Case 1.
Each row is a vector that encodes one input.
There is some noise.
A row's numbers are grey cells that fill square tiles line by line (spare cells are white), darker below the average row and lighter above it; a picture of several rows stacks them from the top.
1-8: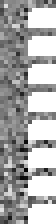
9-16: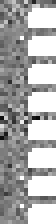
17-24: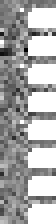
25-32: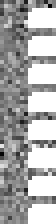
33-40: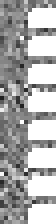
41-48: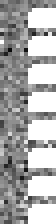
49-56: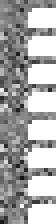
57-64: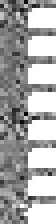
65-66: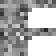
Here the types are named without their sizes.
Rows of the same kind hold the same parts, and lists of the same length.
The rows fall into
2 kinds.
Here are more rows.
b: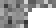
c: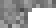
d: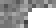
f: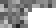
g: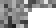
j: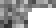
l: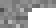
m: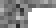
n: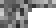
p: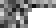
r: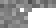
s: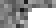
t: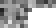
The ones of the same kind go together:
b, c, d, g, j, l, r, t
f, m, n, p, s

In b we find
a label and three true/false values.
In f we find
a label.
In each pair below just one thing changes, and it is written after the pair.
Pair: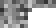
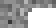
one of the three true/false values
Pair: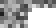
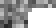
one of the three true/false values
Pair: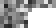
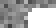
one of the three true/false values
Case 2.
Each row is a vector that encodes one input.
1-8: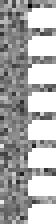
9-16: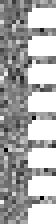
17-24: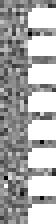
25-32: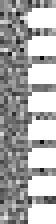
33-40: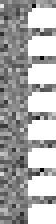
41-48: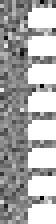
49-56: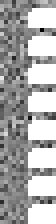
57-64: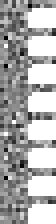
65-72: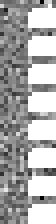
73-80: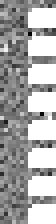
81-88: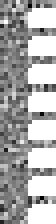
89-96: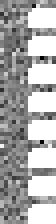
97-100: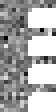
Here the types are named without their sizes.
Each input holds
a point on a line, together with either a fixed value, or a node of a tree.
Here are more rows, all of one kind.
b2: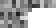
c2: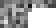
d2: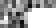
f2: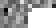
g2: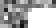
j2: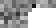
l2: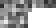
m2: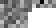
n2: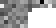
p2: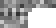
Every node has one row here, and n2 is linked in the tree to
b2, g2, j2 and m2.
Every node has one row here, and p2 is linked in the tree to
c2 and j2.
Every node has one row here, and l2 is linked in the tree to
c2.
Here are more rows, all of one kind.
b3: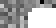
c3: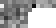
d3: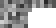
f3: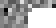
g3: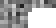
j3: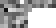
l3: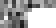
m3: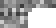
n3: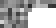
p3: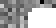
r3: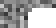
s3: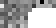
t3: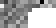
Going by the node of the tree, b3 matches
m3, n3, p3 and r3.
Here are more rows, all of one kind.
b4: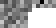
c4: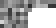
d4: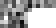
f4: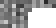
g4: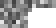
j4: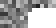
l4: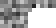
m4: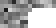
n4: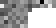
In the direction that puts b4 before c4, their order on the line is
n4, b4, j4, f4, m4, g4, l4, c4, d4.
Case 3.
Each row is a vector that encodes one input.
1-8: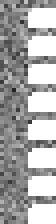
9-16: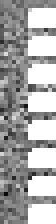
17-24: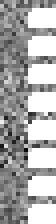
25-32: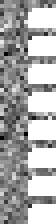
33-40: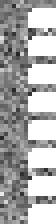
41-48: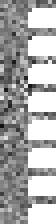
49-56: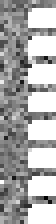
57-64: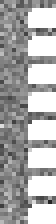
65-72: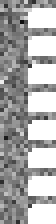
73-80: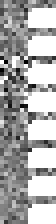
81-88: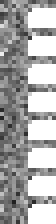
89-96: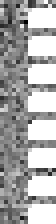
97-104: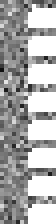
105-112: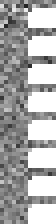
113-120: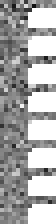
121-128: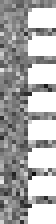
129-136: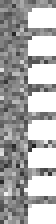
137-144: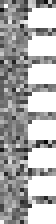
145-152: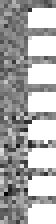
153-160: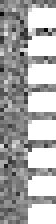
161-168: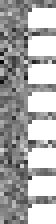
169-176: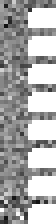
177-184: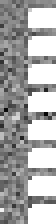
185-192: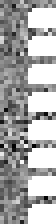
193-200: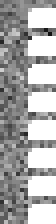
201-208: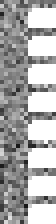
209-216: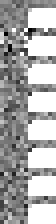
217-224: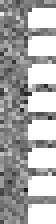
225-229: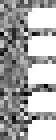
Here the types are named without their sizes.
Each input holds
either a point on a line, or three true/false values.
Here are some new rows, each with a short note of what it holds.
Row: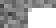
a point on a line
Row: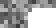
a point on a line
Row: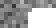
a point on a line
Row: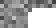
three true/false values
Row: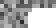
a point on a line
